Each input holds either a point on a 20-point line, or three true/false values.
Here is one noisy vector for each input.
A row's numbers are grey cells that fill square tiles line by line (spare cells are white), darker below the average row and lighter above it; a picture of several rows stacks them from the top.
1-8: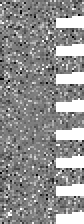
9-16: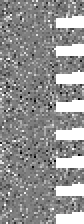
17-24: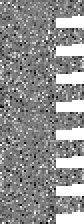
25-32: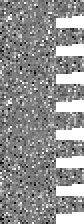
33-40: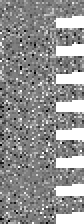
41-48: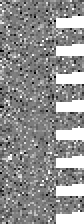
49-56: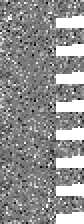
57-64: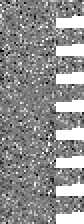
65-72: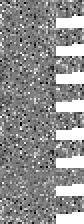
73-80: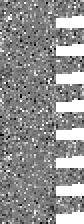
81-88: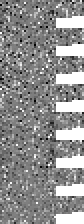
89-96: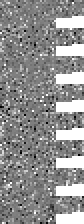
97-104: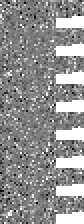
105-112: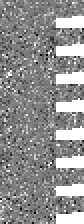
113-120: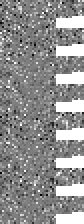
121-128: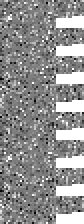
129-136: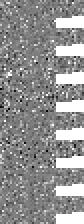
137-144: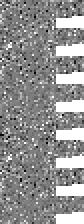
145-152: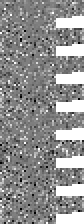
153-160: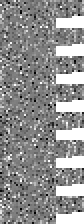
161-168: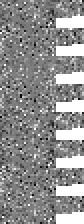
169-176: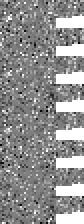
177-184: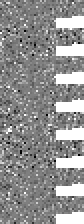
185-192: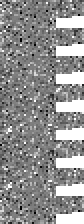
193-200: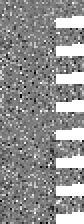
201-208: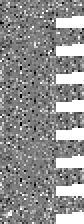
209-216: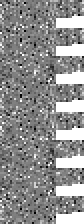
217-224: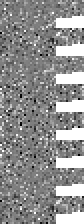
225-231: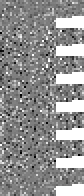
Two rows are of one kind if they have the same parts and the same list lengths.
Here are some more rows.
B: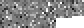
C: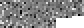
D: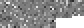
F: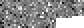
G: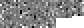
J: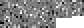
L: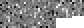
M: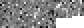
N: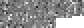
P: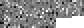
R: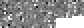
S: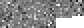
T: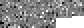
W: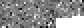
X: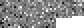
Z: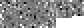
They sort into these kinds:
B, D, F, J, L, M, N, P, R, S, T, W, X
C, G, Z

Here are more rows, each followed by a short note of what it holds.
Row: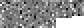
three true/false values
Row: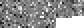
a point on a 20-point line
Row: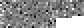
three true/false values
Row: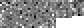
three true/false values
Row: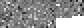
a point on a 20-point line
